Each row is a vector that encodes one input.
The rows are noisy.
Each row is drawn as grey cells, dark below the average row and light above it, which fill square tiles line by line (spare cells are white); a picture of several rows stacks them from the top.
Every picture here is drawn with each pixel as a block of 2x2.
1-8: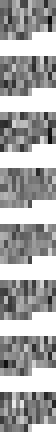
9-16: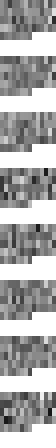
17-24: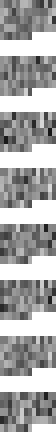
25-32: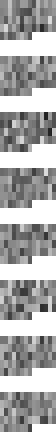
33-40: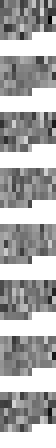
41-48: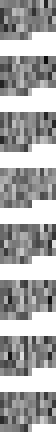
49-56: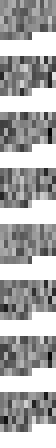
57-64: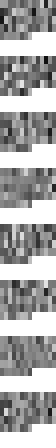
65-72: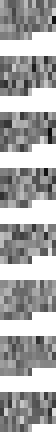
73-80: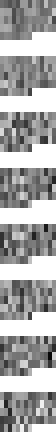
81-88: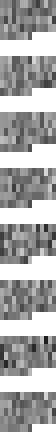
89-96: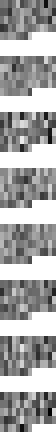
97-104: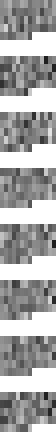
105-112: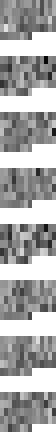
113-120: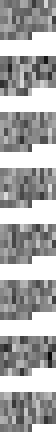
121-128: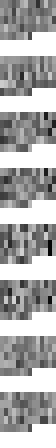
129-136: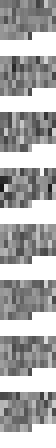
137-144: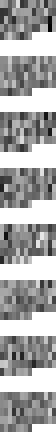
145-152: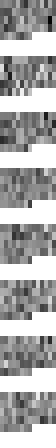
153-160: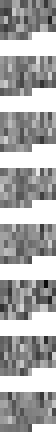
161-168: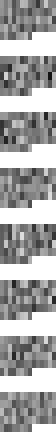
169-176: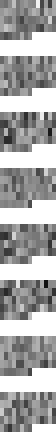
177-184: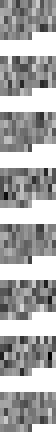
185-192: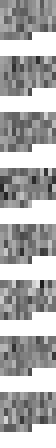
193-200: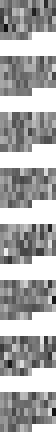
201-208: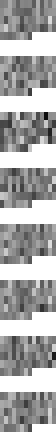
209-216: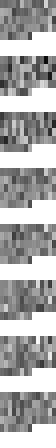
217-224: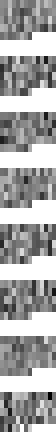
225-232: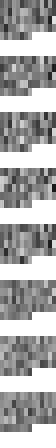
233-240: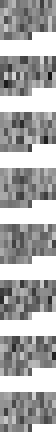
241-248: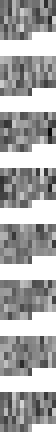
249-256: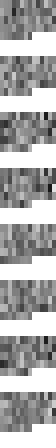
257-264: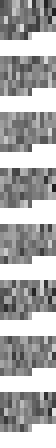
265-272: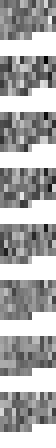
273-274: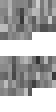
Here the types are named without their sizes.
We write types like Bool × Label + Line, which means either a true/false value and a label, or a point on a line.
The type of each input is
Bool × Bool × Bool × Bool + Tree + Unit.
